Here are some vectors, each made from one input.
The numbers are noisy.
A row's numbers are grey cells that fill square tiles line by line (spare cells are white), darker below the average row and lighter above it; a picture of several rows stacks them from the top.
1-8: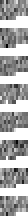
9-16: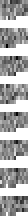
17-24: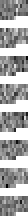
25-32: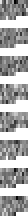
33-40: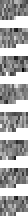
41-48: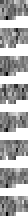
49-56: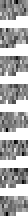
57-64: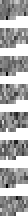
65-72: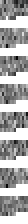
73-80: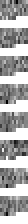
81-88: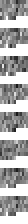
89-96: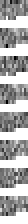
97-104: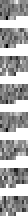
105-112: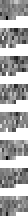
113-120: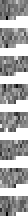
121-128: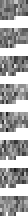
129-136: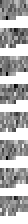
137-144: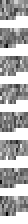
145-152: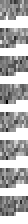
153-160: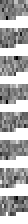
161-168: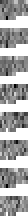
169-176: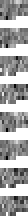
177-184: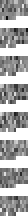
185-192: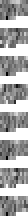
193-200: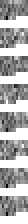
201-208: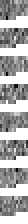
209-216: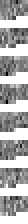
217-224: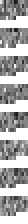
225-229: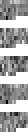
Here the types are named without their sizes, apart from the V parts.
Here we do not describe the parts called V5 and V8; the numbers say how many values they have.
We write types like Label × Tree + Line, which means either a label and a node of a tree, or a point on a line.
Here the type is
((Circle + Unit) × V5 + Line × V8) × Line.
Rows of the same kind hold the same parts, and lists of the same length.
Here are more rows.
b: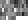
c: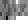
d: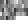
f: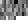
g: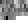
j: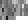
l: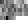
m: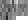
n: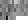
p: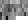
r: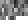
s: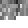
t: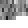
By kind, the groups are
b, f, r, s
c, g, m, n, t
d, j, l, p

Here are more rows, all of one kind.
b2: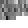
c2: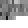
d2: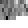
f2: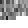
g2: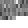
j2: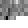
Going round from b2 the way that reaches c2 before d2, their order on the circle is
b2, f2, c2, j2, g2, d2.
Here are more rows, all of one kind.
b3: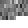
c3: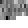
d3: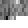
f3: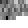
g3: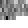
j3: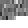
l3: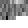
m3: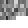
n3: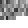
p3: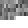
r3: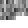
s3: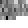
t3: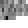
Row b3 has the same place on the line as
j3 and p3.
